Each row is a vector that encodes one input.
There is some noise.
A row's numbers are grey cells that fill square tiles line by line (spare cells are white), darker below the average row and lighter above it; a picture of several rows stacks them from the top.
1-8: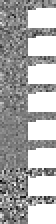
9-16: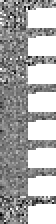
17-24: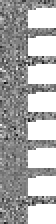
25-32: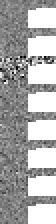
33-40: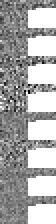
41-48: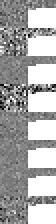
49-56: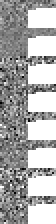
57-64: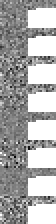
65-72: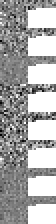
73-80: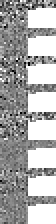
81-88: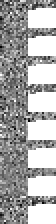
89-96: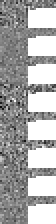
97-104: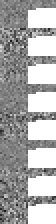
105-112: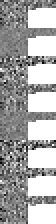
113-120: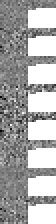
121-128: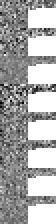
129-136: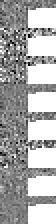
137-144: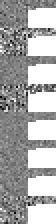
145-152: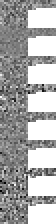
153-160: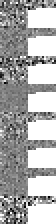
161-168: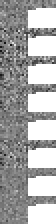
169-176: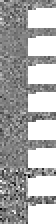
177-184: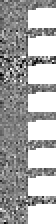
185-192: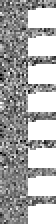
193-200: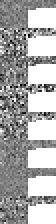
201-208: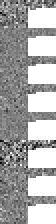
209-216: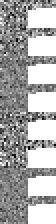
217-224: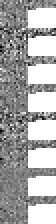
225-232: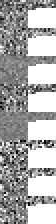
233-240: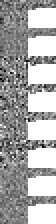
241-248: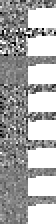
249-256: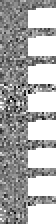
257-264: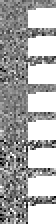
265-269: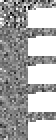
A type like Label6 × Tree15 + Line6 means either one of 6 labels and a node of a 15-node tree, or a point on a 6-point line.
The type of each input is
Bool × Label7 × Line8 × Tree11.
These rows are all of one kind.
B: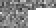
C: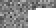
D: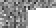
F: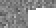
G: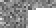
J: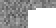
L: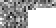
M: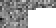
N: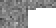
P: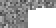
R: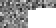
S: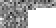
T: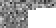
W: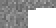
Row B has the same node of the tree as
F, R and S.
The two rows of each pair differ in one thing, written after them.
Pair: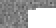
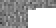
the true/false value
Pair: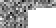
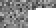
the label
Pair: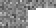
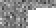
the place on the 8-point line
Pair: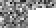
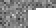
the place on the 8-point line
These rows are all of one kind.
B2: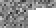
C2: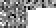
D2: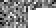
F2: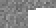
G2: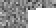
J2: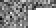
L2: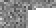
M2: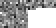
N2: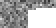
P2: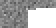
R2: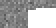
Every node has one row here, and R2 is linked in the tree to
J2.
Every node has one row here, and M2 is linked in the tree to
B2, F2 and P2.
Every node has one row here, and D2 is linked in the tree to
B2 and C2.
